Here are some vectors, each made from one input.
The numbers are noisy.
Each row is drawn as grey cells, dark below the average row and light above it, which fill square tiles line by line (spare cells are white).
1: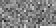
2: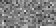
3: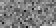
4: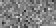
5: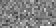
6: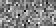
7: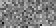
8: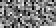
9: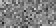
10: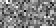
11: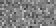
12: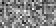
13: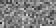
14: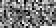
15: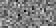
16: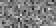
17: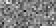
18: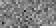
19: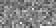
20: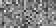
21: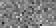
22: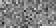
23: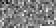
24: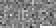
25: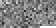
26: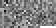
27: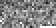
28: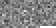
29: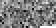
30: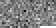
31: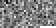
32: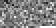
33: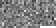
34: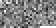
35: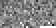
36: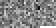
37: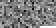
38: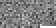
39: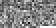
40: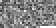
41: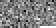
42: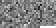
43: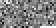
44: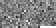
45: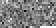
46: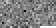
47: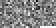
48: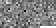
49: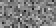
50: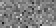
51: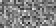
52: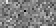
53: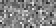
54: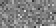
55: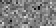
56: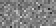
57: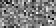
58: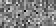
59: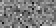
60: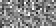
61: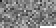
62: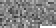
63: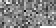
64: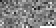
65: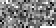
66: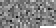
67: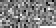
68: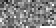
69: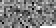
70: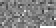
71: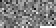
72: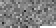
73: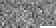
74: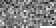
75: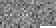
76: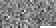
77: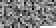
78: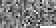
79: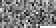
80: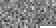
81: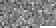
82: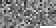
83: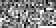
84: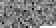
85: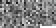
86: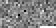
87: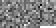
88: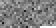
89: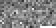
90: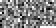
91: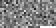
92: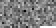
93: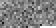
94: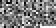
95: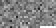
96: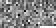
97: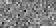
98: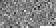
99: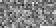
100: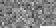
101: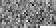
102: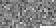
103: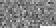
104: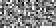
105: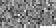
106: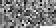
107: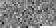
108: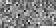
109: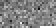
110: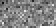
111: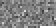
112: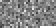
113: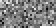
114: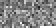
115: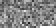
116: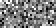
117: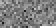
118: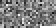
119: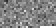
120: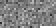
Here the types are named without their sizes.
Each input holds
either a point on each of two circles, or a point on a line.
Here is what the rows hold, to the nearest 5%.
About 60% of them hold a point on each of two circles. The rest hold a point on a line.
